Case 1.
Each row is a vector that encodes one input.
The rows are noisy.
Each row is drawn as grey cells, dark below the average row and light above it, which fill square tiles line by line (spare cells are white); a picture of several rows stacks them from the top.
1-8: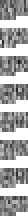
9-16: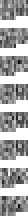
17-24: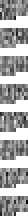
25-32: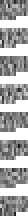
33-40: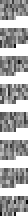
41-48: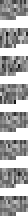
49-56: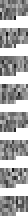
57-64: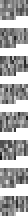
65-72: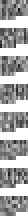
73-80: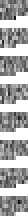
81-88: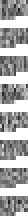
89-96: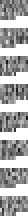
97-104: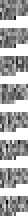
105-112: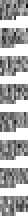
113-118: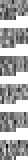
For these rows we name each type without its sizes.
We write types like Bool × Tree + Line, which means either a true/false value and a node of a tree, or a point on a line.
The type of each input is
Tree.
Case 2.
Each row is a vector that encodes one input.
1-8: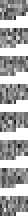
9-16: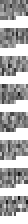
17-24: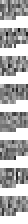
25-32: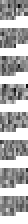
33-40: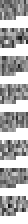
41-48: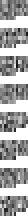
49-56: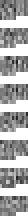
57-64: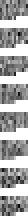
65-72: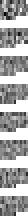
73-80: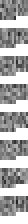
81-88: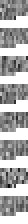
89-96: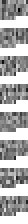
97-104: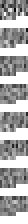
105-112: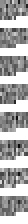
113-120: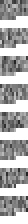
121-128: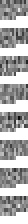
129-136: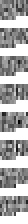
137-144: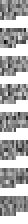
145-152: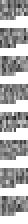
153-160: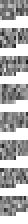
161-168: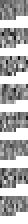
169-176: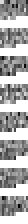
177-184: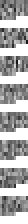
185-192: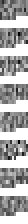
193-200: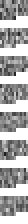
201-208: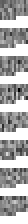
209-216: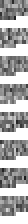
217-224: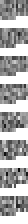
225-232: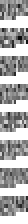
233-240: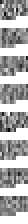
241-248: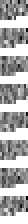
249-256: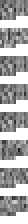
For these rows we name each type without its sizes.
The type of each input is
Tree.
